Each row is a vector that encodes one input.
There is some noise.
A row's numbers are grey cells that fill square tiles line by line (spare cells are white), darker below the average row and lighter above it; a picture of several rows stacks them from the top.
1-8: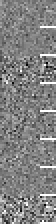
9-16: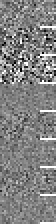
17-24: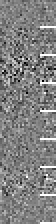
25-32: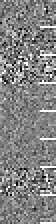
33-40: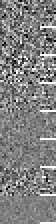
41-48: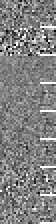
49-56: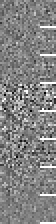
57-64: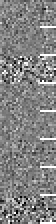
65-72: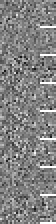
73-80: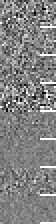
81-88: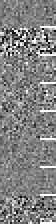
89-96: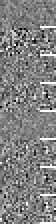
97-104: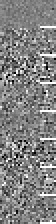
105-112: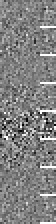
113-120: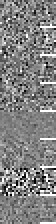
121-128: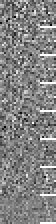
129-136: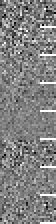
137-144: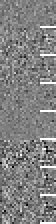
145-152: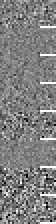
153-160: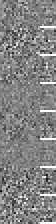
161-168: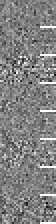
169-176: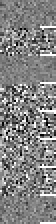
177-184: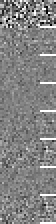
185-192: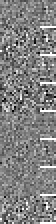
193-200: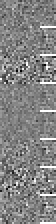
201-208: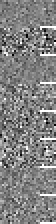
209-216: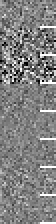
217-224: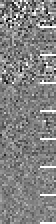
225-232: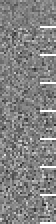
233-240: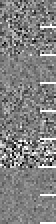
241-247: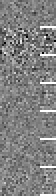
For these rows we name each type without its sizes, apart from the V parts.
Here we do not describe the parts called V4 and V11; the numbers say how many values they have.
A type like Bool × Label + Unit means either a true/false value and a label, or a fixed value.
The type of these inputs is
(Line + Tree) × (Line × V11 + V4).
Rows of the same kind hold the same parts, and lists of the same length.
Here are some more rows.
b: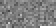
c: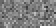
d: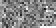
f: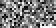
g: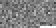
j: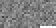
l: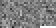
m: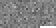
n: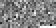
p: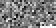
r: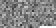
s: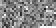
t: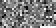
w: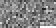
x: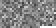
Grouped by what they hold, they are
b, l, r
c, f, j, p
d, n, s, t, w
g, m, x

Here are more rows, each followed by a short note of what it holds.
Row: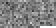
a node of a tree and a value of V4
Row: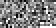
a point on each of two lines and a value of V11
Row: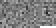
a point on a line, a node of a tree and a value of V11
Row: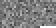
a point on a line, a node of a tree and a value of V11
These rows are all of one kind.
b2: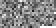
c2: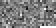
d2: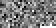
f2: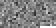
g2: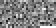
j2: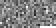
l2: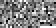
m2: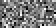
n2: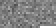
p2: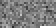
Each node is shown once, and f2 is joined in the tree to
b2 and l2.
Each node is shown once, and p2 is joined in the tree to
d2 and l2.
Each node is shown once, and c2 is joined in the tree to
b2.
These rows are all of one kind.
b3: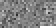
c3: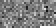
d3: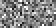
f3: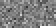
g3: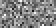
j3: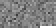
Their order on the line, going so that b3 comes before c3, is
b3, f3, d3, j3, c3, g3.
